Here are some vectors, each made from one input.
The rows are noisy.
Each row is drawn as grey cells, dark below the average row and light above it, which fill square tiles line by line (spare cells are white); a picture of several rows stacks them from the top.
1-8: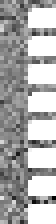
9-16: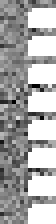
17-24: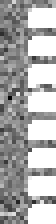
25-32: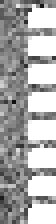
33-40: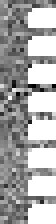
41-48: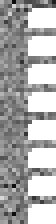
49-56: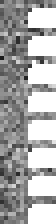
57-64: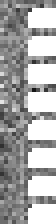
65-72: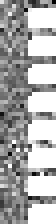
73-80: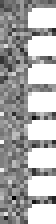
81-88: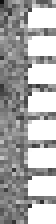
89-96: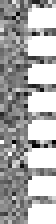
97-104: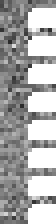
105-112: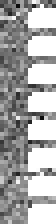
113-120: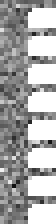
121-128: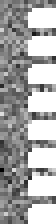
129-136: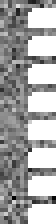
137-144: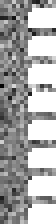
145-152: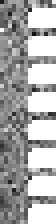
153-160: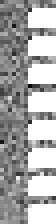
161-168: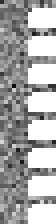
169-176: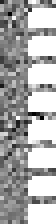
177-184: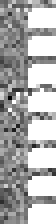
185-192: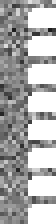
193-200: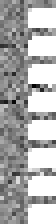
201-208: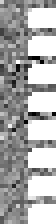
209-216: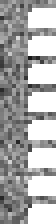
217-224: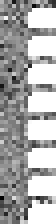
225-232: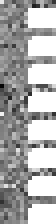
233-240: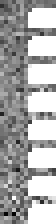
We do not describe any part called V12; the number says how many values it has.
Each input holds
either a true/false value and a value of V12, or a list of up to two points on a 6-point line.
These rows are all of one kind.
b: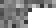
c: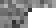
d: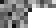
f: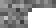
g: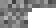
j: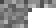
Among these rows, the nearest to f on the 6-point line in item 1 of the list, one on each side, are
c and d.
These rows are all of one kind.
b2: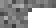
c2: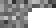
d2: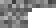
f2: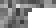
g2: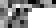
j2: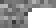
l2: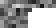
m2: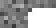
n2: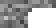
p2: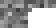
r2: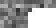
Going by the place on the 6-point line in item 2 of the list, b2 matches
m2 and p2.
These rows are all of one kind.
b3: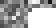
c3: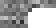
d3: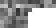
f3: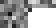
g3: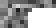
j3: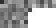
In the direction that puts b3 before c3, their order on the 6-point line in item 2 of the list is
b3, g3, d3, j3, f3, c3.
